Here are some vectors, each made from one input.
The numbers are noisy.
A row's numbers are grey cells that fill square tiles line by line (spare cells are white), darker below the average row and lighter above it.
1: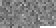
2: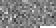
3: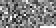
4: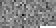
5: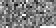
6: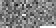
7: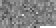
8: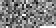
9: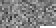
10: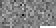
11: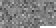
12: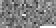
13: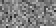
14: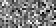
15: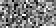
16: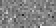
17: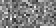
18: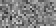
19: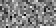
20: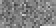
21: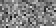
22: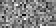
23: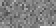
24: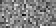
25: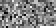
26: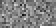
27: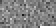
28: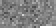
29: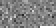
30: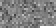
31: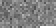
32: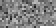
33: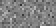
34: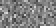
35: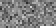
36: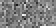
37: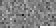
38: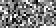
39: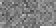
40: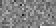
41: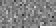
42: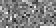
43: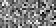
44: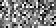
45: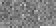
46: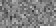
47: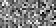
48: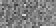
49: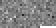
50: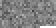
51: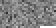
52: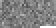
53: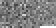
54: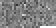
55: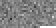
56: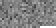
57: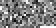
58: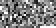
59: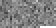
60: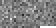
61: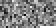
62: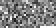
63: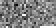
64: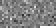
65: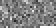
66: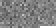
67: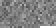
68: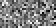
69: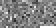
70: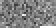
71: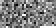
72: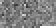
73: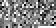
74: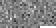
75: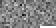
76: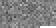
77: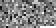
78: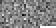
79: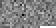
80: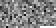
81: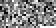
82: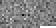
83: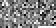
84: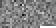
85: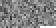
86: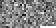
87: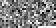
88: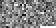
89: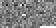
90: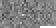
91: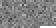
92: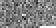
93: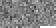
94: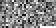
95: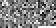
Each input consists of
a list of up to two items, each one of 5 labels and a point on a 5-point line.
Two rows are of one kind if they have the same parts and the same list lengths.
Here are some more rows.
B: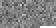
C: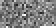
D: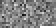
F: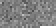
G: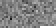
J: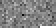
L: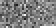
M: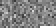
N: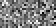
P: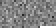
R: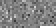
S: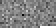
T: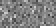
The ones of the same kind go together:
B, C, F, G, L
D, J, M, P, R, S, T
N

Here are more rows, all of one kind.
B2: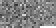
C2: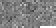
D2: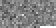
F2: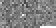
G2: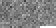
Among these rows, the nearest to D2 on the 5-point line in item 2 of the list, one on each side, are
B2 and C2.
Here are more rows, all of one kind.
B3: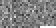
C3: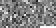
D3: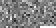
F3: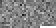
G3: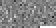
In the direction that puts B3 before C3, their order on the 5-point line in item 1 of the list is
B3, G3, F3, C3, D3.
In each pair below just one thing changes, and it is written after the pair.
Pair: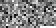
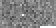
the label in item 1 of the list
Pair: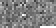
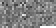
the place on the 5-point line in item 2 of the list
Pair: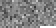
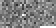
the place on the 5-point line in item 1 of the list
